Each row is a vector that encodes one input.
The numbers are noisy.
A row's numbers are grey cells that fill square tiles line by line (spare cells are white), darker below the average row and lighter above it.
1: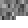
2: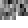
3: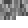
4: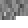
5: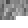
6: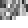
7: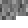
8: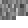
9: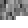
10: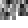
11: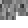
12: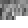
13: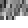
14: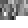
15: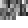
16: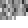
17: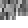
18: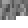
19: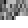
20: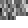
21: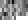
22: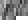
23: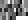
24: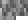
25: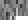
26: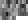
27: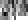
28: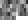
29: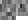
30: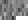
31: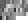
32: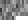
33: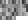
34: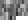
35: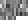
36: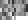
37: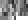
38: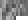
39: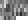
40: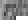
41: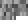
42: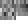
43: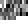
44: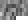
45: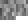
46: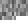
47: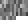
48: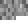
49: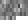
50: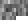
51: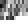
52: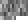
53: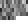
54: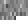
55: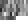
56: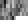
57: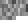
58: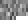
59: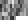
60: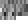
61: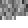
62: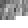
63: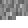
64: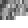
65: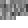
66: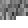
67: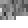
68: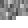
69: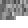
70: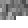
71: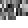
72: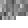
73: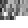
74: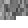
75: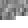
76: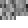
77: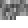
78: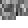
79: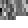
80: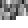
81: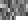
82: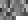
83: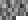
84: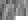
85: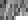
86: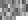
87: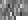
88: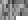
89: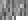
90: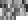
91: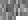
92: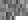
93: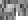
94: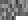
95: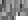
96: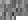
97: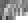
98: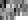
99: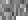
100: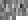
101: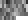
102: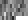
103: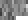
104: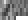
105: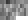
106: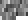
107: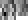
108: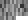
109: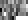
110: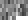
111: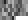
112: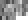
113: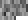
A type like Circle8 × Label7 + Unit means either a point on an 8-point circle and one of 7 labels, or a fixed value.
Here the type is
Bool × (Label5 + Line7).
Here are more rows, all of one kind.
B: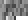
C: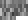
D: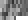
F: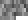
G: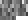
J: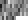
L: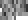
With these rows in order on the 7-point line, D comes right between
F and J.
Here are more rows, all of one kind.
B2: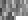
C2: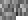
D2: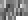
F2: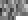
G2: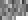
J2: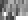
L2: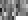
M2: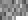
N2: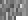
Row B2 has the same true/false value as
F2, J2 and L2.
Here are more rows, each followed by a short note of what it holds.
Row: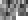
a point on a 7-point line and a true/false value
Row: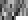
a point on a 7-point line and a true/false value
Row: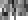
a point on a 7-point line and a true/false value
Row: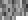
one of 5 labels and a true/false value
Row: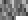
a point on a 7-point line and a true/false value
